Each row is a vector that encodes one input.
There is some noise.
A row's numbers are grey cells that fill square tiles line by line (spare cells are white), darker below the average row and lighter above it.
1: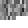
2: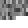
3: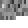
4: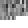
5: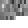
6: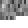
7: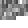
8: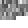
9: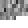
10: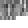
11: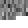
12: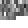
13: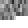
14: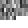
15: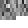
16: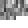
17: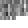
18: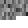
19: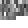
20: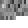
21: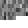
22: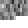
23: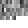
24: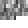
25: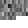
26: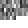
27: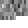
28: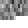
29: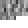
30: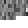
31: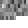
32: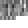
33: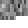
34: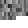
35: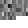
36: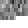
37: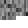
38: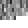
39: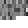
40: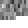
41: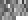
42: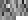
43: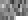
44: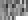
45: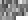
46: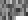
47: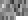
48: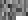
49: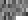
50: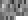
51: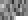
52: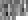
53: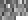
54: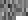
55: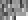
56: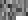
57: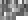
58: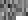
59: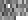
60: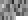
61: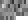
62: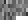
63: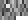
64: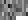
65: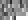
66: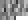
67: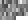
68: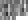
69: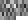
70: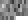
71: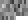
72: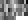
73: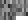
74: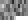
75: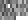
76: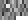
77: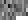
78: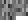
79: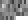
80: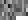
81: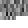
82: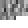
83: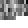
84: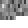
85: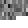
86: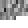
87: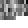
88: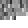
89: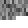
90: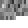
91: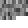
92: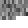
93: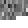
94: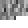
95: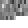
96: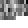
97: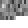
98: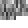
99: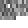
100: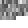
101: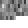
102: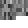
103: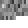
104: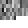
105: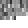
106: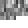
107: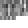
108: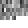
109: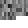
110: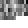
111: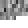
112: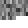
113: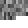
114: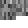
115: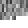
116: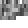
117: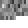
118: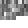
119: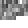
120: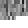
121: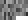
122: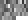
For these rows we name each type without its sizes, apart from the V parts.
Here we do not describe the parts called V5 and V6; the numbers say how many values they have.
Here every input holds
either a value of V5 and a value of V6, or a list of items, each a point on each of two lines.
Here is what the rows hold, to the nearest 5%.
About 45% of them hold a value of V5 and a value of V6. The rest are lists of items, each a point on each of two lines.
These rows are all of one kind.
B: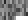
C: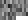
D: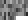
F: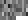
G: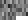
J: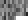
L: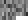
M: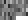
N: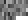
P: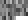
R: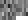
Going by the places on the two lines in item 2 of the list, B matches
C, G, L and P.
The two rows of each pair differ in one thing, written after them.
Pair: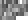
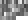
the value of V6
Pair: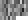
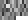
the value of V5
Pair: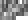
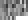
the value of V5
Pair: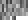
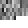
the value of V6
